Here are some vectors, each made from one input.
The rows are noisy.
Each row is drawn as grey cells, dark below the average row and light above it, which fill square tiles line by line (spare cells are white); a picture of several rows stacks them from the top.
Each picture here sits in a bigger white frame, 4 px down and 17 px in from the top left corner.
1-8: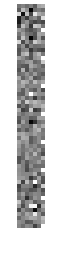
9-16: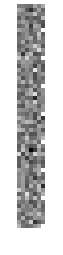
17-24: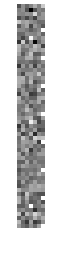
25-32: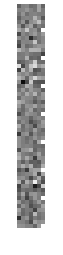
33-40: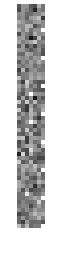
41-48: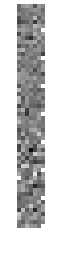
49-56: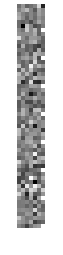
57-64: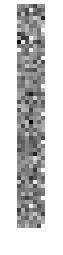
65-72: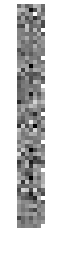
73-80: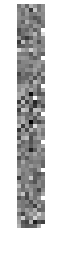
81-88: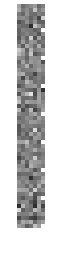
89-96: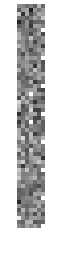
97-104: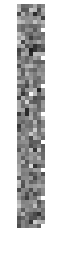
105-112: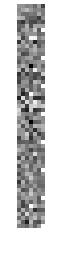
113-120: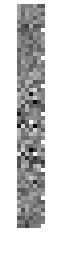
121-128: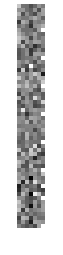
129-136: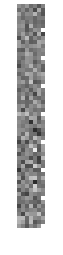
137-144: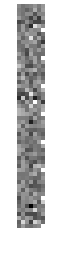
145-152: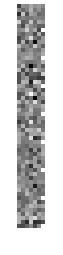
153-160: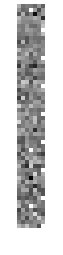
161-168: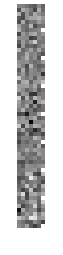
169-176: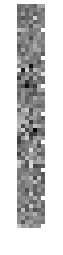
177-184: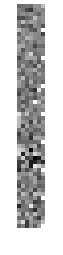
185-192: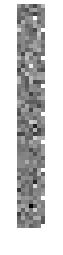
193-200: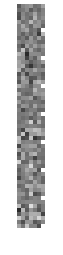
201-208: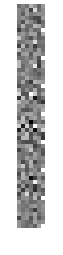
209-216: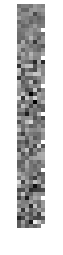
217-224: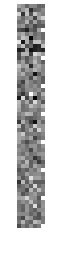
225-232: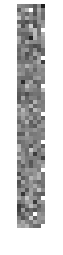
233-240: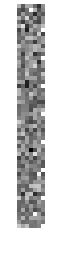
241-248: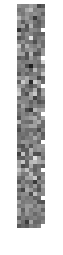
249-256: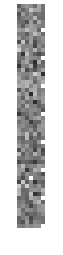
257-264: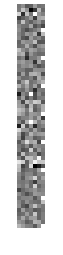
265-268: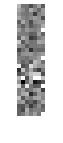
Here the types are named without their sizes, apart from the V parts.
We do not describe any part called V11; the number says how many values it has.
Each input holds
three true/false values, together with either a point on a line, or a list of values of V11.
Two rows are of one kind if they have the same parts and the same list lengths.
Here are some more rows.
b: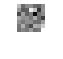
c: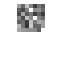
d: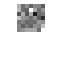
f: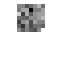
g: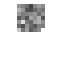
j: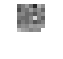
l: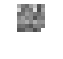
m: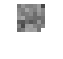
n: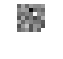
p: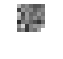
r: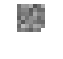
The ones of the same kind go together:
b, d, g, l
c, p
f, n
j, m, r

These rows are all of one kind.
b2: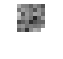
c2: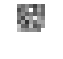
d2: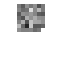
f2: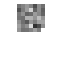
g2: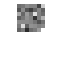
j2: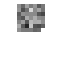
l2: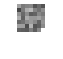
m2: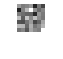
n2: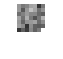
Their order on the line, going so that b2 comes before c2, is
g2, f2, b2, n2, j2, l2, d2, m2, c2.
